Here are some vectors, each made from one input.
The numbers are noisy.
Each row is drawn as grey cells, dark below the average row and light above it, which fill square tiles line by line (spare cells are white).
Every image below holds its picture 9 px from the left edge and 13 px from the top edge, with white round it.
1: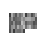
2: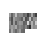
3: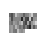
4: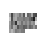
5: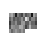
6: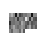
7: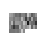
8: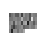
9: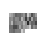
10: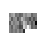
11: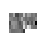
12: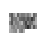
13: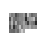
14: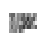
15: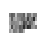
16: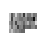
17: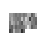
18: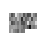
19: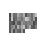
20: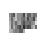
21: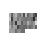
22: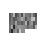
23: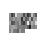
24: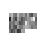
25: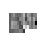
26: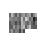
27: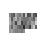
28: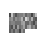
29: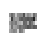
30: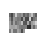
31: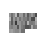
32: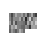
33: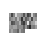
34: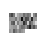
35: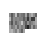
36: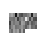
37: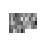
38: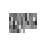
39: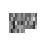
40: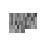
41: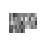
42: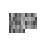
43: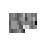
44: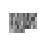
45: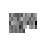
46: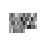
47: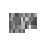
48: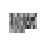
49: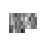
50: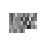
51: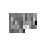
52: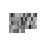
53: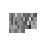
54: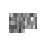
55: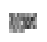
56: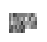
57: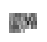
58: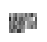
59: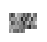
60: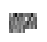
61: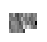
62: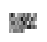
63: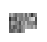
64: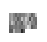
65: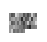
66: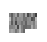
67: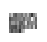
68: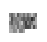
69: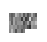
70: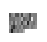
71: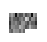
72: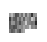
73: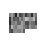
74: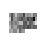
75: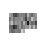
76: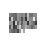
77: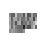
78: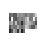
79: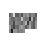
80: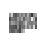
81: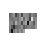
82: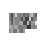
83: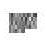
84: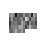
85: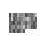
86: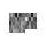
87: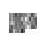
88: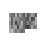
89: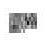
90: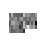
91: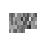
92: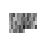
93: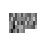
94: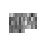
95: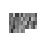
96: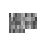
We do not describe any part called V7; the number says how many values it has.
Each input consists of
a point on a 5-point line, together with either a point on a 5-point line, or a value of V7.
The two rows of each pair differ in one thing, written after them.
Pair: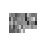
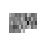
the place on the 5-point line
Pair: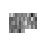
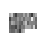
the place on the 5-point line
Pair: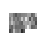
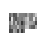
the place on the 5-point line
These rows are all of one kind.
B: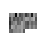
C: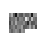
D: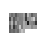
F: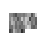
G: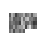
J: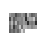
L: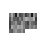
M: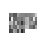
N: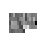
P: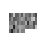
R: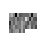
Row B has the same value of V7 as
C, L and R.
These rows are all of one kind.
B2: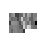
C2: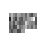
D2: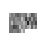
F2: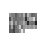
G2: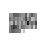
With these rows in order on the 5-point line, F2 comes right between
B2 and C2.
